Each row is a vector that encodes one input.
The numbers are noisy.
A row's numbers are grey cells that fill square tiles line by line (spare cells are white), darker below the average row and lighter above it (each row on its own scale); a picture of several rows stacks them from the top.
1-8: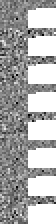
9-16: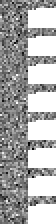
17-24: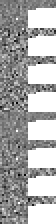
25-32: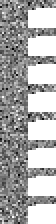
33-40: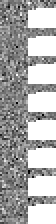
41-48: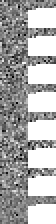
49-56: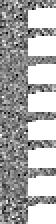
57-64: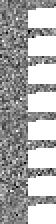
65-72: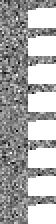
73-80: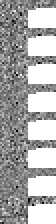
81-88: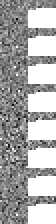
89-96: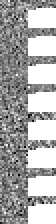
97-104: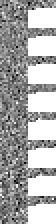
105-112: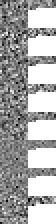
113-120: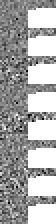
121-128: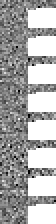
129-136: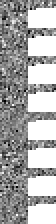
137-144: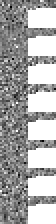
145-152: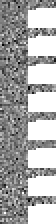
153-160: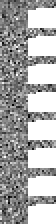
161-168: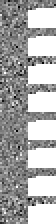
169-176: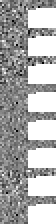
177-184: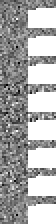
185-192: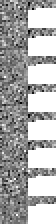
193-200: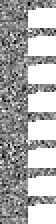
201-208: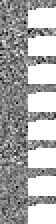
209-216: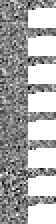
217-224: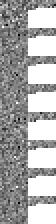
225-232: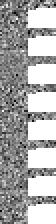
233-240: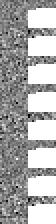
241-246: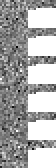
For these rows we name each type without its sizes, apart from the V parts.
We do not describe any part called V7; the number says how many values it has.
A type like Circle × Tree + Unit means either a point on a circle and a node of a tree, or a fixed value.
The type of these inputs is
(Bool × Circle + Unit) × Label × List(V7).
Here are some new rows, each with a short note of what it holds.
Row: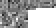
a label, together with a list of two items
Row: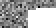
a point on a circle, a label and a true/false value, together with a list of one item
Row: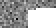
a point on a circle, a label and a true/false value, together with a list of one item
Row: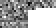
a label, together with the empty list
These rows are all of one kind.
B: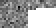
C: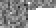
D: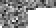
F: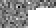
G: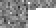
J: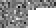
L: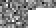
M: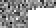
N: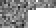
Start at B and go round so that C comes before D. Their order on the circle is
B, G, J, F, L, C, M, N, D.
